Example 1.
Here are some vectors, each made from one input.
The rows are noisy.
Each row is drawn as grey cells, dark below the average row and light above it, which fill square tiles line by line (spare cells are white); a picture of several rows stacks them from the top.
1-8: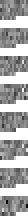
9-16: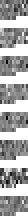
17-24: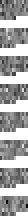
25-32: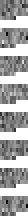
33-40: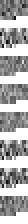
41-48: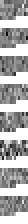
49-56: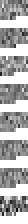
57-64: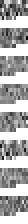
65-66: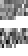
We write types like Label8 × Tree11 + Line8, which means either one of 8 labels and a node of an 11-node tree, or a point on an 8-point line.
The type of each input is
Tree12 + Unit.
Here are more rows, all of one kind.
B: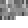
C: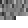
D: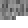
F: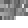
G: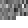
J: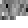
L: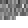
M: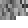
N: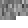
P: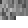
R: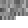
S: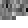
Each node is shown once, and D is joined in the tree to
N, R and S.
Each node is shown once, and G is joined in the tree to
F.
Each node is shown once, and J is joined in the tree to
S.
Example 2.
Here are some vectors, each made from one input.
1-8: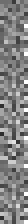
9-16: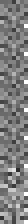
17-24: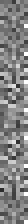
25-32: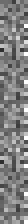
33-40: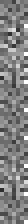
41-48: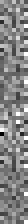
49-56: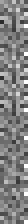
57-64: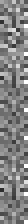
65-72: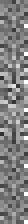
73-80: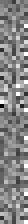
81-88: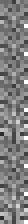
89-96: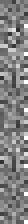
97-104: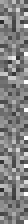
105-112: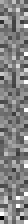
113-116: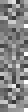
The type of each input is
Line5.
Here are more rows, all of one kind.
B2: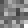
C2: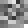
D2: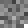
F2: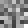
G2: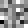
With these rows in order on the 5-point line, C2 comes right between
B2 and F2.
